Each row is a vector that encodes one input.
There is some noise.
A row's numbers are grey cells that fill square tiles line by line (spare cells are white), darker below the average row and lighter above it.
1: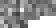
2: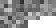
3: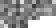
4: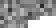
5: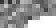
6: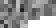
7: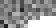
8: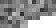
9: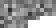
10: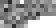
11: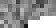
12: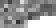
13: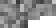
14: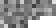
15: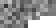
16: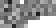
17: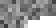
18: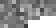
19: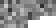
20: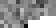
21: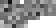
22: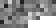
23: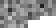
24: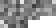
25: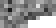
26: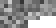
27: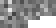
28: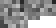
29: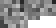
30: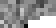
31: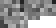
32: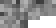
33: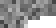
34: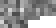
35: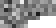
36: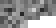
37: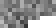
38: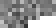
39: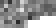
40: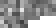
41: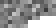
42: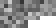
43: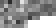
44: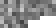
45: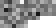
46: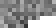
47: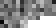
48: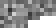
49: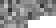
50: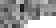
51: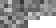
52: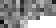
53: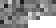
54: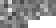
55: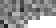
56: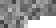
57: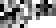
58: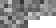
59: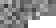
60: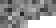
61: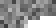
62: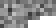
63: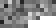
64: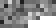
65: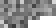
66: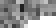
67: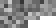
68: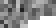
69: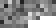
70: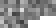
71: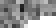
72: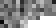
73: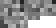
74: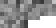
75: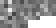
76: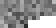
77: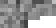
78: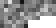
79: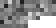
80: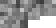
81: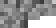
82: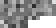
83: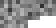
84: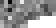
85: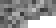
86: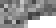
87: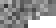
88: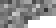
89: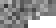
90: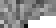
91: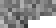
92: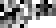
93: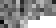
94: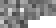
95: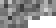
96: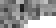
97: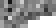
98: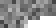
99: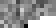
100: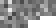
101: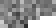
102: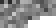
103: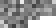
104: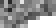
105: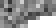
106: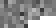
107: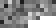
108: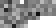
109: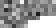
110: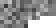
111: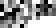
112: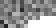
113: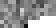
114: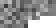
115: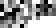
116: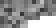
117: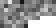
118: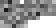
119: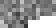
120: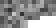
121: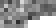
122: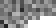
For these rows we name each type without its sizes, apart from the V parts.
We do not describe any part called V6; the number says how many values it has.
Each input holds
a list of items, each a true/false value and a value of V6.
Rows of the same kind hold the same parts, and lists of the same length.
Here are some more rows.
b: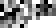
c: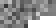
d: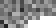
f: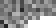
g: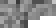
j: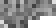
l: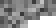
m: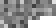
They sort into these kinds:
b
c, d, f
g, j, l, m

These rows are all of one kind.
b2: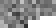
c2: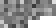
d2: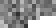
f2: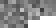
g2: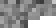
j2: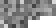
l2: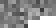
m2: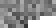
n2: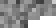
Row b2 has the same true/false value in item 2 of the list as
d2, f2 and l2.
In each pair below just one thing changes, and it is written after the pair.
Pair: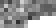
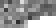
the value of V6 in item 2 of the list
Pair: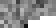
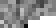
the value of V6 in item 2 of the list
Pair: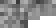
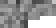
the true/false value in item 2 of the list
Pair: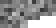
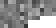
the true/false value in item 1 of the list
